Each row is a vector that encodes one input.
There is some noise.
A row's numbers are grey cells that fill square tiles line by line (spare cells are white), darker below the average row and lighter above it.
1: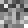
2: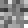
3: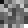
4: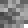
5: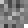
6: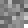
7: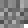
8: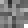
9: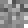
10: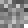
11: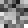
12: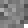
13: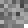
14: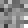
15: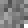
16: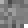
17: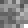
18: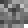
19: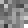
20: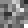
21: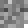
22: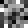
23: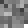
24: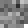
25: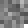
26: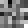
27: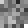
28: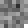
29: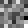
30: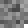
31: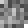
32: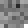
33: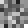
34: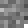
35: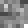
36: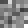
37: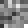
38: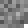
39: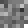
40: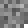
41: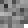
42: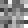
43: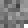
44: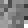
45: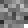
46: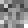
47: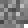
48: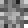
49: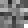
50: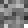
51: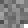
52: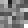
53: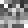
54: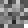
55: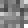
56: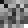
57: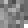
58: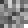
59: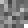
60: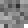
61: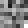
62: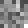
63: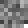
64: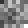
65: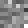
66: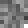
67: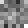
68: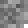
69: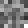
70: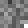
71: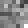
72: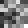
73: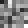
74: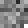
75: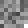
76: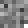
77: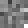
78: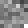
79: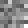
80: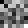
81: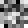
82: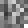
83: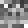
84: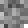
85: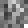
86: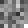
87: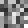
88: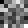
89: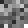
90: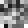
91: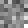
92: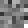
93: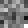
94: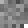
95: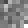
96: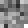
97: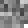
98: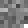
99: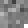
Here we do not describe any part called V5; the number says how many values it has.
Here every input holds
a list of up to two items, each a true/false value and a value of V5.
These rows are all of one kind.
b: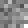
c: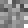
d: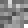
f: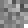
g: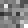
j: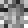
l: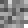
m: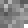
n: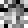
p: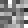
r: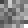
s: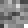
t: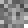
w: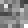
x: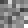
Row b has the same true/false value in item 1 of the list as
g, m, r and w.
